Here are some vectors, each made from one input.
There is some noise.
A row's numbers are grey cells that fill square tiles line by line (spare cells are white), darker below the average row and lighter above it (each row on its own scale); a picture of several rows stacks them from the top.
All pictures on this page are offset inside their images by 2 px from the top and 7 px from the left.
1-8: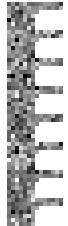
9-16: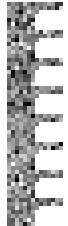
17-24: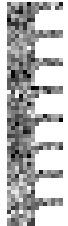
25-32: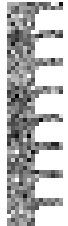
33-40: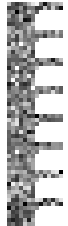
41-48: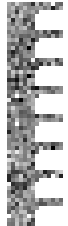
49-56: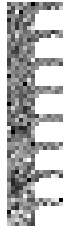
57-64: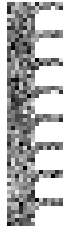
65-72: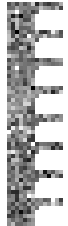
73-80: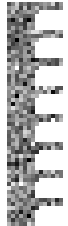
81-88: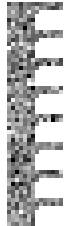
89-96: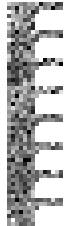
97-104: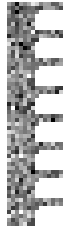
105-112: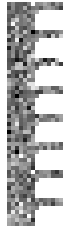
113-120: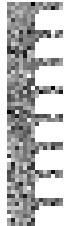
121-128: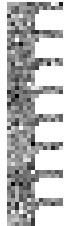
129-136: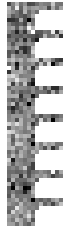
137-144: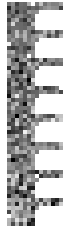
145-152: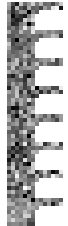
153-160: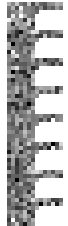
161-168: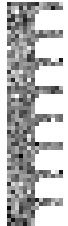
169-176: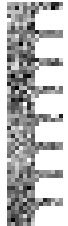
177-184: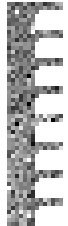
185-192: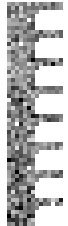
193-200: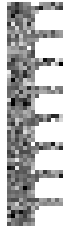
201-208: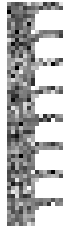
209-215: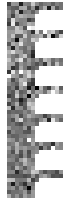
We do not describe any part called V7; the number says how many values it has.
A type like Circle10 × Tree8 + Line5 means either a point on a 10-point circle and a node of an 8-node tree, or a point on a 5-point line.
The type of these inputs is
Bool × Bool × Bool × Bool × List2(Line11) × V7.
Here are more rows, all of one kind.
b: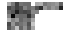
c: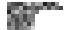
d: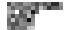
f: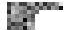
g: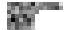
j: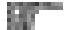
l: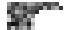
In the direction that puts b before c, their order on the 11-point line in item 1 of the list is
d, f, j, b, l, c, g.
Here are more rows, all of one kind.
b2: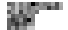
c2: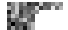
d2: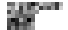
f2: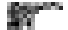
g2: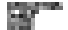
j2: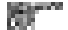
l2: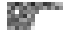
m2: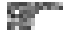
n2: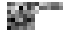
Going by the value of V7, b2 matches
d2 and n2.
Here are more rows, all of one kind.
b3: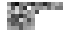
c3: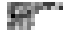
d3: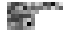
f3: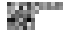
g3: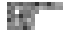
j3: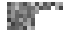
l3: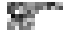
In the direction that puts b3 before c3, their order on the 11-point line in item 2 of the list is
l3, b3, j3, d3, c3, g3, f3.
